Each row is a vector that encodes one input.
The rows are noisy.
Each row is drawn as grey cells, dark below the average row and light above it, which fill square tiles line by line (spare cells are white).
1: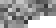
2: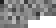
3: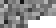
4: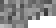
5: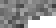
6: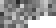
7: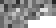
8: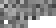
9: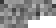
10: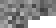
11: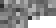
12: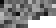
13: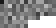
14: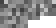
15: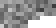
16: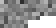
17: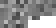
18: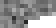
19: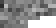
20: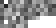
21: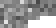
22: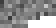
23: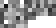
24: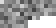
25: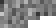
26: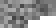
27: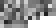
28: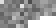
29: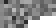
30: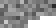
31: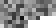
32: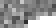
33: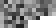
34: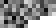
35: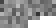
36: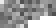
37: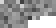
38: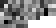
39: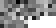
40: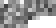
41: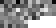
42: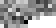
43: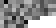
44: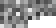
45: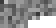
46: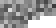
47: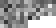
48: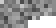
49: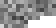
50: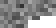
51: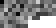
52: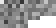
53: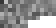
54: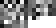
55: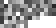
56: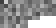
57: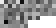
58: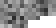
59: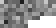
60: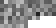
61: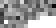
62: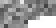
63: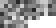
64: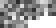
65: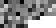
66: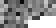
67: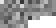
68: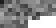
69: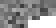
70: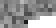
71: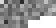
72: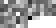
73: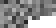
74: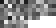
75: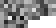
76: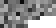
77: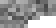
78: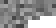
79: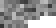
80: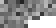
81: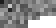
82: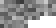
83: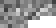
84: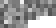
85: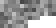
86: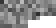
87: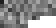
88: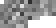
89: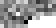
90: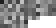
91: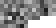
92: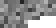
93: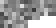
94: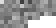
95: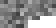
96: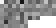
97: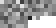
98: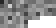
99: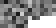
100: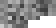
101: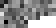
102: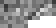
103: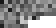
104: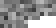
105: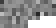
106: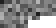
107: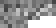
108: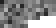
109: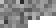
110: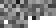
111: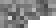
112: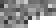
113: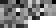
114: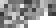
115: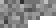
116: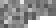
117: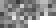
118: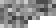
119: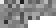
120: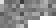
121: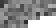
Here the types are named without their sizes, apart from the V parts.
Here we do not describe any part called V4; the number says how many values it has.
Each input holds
either a point on each of two lines, or a list of items, each a label and a value of V4.
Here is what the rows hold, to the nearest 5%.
About 30% of them hold a point on each of two lines. The rest are lists of items, each a label and a value of V4.
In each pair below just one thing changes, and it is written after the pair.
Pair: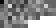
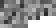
the label in item 2 of the list
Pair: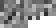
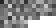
the label in item 2 of the list
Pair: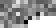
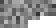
the value of V4 in item 1 of the list
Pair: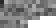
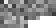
the value of V4 in item 2 of the list
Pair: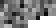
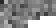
the label in item 1 of the list
